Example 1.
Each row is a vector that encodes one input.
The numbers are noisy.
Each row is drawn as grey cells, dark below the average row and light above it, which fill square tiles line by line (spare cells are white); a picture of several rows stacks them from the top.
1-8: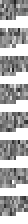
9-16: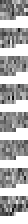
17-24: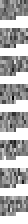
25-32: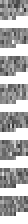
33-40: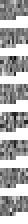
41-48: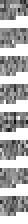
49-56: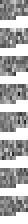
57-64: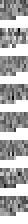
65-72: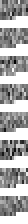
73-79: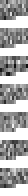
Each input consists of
a point on a 9-point line.
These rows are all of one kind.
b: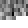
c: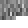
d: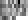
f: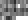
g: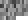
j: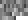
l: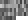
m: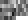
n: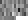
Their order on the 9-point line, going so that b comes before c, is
b, c, m, l, j, n, d, g, f.
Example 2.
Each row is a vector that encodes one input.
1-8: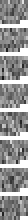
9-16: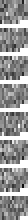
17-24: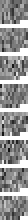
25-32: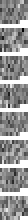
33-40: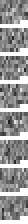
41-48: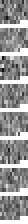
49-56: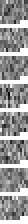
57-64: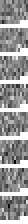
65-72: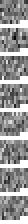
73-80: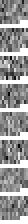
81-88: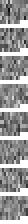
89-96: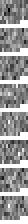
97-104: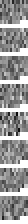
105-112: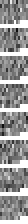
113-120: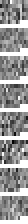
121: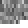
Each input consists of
a point on a 10-point circle.
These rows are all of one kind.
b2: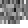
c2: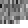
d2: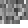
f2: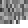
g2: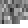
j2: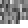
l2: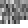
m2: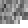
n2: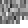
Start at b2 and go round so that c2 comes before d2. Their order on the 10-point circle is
b2, c2, j2, l2, g2, f2, n2, m2, d2.
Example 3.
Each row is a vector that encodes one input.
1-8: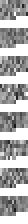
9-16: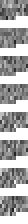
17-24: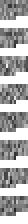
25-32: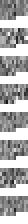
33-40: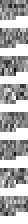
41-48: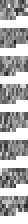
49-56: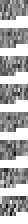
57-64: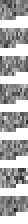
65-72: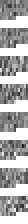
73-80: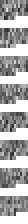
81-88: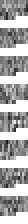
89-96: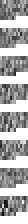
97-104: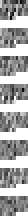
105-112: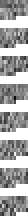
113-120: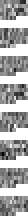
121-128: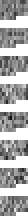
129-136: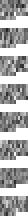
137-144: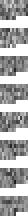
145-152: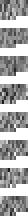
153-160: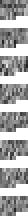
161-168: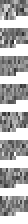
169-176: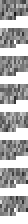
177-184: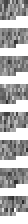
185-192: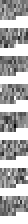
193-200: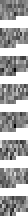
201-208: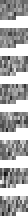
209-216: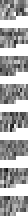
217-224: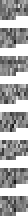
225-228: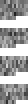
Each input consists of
one of 5 labels.
